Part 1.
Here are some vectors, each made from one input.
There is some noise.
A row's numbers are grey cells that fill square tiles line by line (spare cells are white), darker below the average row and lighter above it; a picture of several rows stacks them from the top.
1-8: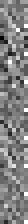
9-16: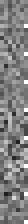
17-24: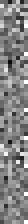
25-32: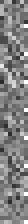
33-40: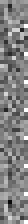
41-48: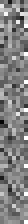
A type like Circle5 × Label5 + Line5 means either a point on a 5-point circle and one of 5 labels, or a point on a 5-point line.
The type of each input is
Tree10 + Unit.
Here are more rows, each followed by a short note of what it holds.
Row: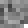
a node of a 10-node tree
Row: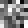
a fixed value
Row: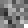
a node of a 10-node tree
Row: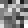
a fixed value
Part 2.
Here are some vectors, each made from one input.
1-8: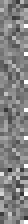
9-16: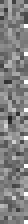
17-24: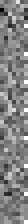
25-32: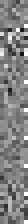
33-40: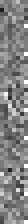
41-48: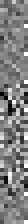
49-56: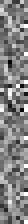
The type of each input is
Tree9 + Unit.
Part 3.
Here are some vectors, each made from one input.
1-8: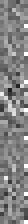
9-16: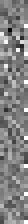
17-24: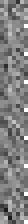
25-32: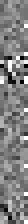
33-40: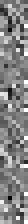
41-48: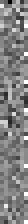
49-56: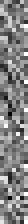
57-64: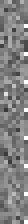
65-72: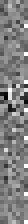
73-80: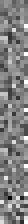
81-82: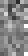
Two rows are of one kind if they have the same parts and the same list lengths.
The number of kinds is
2.
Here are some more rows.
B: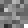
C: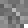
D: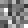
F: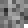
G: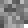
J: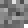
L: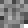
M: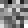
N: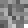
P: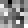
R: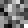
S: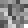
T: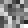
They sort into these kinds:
B, C, D, F, G, J, L, N, R, S, T
M, P

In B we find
a node of a 7-node tree.
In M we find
a fixed value.
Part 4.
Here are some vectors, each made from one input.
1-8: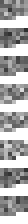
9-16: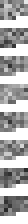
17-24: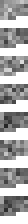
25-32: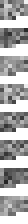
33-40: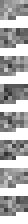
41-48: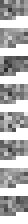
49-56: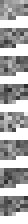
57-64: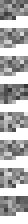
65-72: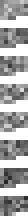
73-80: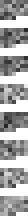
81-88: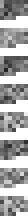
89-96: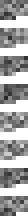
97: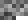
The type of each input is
Bool × Bool × Bool.
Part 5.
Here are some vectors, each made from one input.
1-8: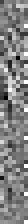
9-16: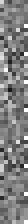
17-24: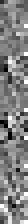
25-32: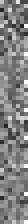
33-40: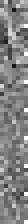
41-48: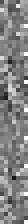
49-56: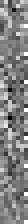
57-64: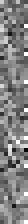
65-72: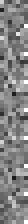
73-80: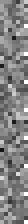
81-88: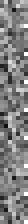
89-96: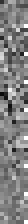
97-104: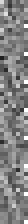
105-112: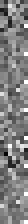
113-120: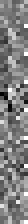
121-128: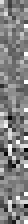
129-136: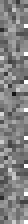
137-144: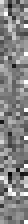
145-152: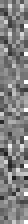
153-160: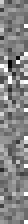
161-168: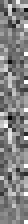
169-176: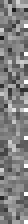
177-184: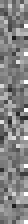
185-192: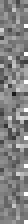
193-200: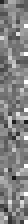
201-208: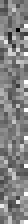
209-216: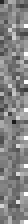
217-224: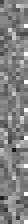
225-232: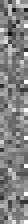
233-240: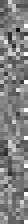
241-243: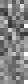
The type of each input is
Tree8.
